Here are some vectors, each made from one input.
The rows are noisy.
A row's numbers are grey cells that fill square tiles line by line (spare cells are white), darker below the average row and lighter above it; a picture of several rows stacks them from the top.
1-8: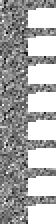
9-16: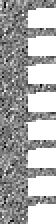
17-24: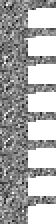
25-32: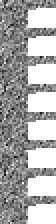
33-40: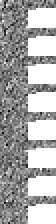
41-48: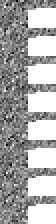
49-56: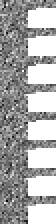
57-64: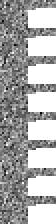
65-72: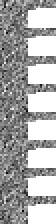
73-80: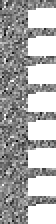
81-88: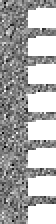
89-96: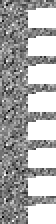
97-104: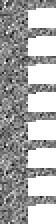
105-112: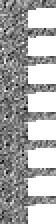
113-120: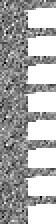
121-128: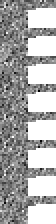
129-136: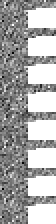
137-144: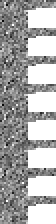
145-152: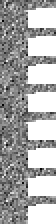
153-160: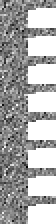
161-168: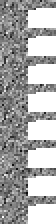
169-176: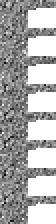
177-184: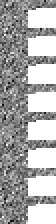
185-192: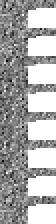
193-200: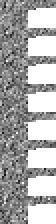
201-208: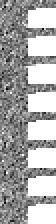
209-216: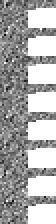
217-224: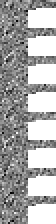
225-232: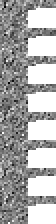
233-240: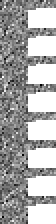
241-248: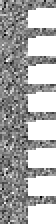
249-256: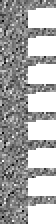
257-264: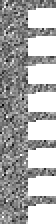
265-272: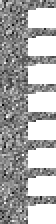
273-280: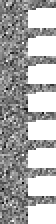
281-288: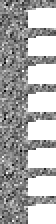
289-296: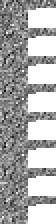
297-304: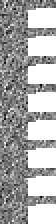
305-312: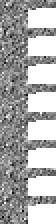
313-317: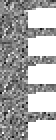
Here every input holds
a point on a 13-point line, a point on a 15-point line and a true/false value, together with either a point on a 10-point circle, or a fixed value.
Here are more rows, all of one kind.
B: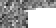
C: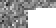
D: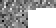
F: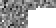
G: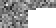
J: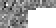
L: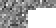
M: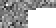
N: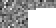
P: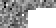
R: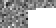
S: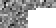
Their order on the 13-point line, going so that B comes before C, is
J, L, B, S, N, D, R, G, P, C, F, M.
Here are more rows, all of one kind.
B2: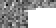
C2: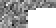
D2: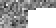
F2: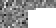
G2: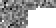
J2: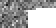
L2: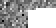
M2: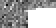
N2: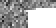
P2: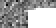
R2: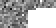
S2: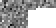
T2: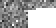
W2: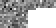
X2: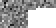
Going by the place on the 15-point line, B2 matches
M2, P2, S2 and X2.
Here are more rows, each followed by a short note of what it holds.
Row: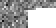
a point on a 13-point line, a point on a 15-point line and a true/false value
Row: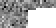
a point on a 13-point line, a point on a 15-point line and a true/false value
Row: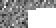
a point on a 13-point line, a point on a 15-point line and a true/false value
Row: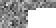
a point on a 13-point line, a point on a 15-point line and a true/false value
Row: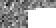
a point on a 13-point line, a point on a 15-point line and a true/false value
